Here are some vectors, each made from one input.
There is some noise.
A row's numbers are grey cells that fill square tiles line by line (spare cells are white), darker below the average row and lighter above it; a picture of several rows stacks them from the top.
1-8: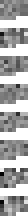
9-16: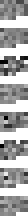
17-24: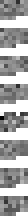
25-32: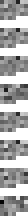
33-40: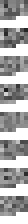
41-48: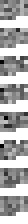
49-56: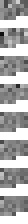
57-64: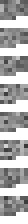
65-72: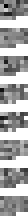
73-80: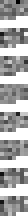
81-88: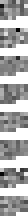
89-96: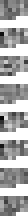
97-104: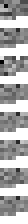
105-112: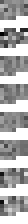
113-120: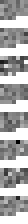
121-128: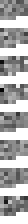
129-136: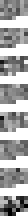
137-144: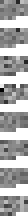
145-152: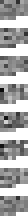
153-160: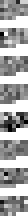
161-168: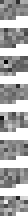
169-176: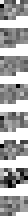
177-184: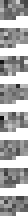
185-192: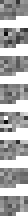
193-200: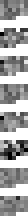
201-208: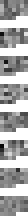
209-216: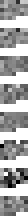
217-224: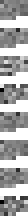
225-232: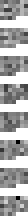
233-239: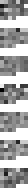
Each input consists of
a list of up to three points on a 4-point line.
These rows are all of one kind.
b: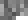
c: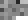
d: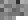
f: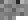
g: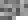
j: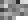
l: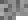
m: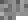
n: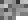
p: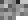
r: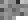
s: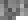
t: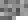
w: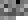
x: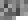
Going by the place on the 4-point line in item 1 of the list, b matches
g, s, t and x.
